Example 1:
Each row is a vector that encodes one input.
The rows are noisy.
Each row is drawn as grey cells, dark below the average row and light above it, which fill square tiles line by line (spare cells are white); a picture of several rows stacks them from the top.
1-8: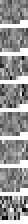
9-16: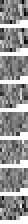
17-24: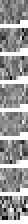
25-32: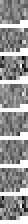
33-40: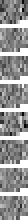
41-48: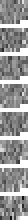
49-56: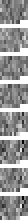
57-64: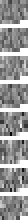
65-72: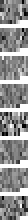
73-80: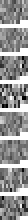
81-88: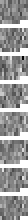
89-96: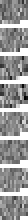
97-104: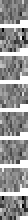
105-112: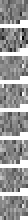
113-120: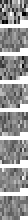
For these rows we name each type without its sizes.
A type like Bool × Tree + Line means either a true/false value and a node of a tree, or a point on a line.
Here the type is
List(Line).
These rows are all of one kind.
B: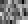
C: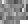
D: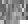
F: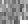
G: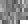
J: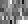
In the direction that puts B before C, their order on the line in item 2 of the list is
F, J, B, D, G, C.
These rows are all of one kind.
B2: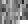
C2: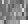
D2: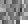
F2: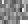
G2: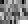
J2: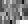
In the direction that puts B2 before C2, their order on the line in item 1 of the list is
G2, J2, B2, C2, F2, D2.
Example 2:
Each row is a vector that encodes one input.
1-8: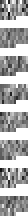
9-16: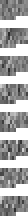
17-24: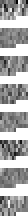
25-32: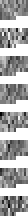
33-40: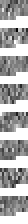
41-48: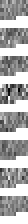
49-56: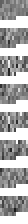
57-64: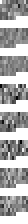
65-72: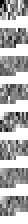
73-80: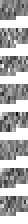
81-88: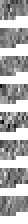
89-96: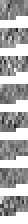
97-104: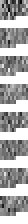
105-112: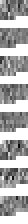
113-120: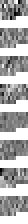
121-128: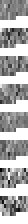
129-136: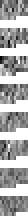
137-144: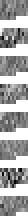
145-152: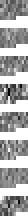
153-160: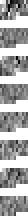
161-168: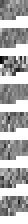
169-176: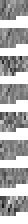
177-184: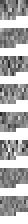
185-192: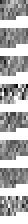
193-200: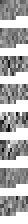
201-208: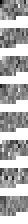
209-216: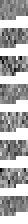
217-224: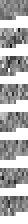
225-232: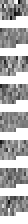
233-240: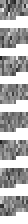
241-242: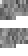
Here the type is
List2(Line5).
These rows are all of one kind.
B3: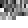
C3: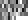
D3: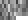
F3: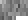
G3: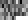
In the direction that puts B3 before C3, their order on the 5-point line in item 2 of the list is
G3, D3, B3, F3, C3.
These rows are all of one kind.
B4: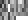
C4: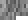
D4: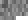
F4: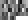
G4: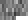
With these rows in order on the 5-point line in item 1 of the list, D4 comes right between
F4 and G4.
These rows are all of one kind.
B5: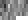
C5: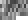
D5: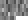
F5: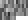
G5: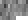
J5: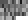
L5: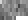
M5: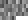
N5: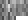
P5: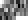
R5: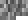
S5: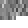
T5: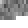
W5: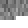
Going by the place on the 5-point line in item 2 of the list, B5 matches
G5, L5 and M5.
